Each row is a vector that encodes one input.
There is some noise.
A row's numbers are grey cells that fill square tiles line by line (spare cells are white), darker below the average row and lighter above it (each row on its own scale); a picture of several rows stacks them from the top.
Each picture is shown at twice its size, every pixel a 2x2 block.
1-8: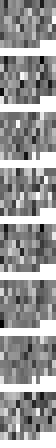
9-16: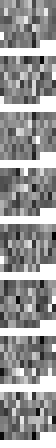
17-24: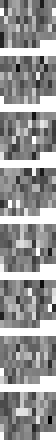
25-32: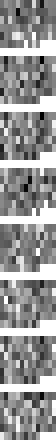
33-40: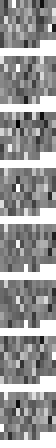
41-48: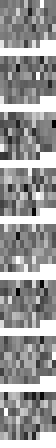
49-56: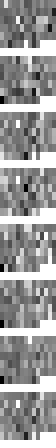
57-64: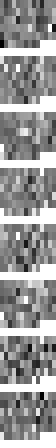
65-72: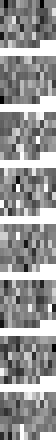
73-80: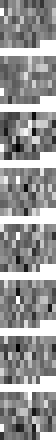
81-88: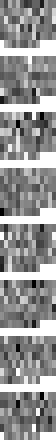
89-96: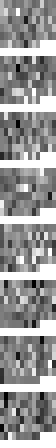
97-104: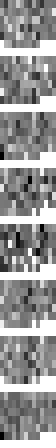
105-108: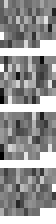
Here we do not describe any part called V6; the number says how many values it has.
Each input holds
a value of V6, together with a list of up to two points on a 5-point line.
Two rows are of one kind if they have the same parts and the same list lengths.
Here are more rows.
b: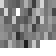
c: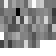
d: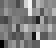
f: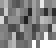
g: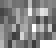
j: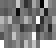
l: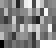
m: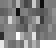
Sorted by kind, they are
b, f
c, d, g, l
j, m

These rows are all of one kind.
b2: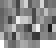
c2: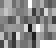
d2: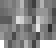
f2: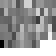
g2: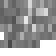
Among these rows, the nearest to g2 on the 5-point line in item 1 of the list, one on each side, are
b2 and c2.
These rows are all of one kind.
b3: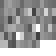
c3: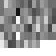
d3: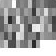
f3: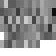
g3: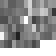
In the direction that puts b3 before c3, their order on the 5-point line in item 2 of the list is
d3, b3, c3, f3, g3.
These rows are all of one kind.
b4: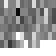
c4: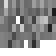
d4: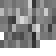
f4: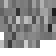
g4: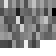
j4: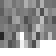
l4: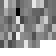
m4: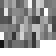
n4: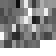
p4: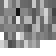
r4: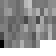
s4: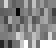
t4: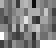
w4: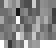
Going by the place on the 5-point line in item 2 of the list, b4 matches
d4, f4, m4 and p4.
